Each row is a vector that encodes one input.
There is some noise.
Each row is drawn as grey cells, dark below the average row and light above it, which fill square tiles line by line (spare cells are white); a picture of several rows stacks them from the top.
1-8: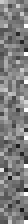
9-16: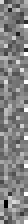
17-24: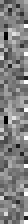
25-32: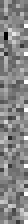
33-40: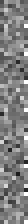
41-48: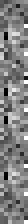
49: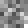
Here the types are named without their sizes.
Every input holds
a list of points on a line.
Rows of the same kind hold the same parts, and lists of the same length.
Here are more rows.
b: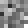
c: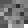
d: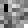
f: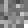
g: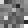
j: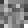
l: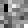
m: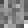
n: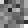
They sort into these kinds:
b, f, j, m
c, g, n
d, l

